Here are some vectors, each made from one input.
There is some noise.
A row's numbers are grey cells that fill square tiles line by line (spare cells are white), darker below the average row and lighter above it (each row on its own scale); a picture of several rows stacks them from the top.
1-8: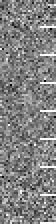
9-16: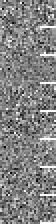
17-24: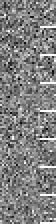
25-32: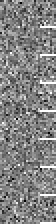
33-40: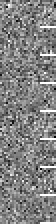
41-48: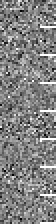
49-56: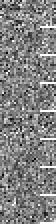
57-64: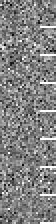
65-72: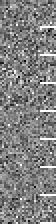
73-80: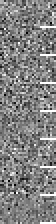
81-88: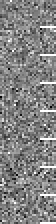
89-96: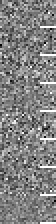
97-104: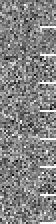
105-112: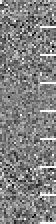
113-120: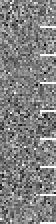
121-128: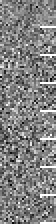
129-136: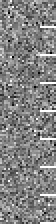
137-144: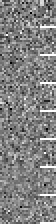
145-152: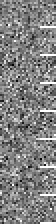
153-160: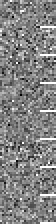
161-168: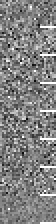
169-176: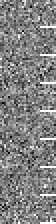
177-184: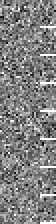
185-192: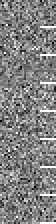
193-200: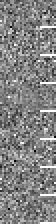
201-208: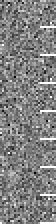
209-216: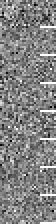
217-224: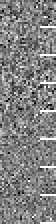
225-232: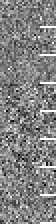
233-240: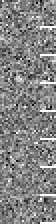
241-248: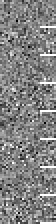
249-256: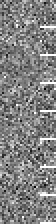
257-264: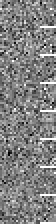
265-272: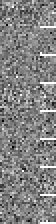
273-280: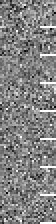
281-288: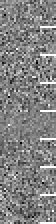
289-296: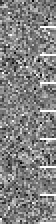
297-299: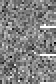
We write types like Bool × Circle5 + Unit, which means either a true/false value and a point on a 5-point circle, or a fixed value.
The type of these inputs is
Bool × Bool × Bool × Bool × Bool × Label7 + Unit.
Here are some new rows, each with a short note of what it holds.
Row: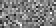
a fixed value
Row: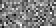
a fixed value
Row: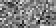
one of 7 labels and five true/false values
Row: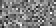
a fixed value
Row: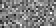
a fixed value
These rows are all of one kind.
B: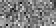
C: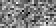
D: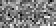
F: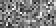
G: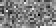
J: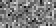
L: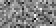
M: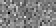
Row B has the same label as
G and J.
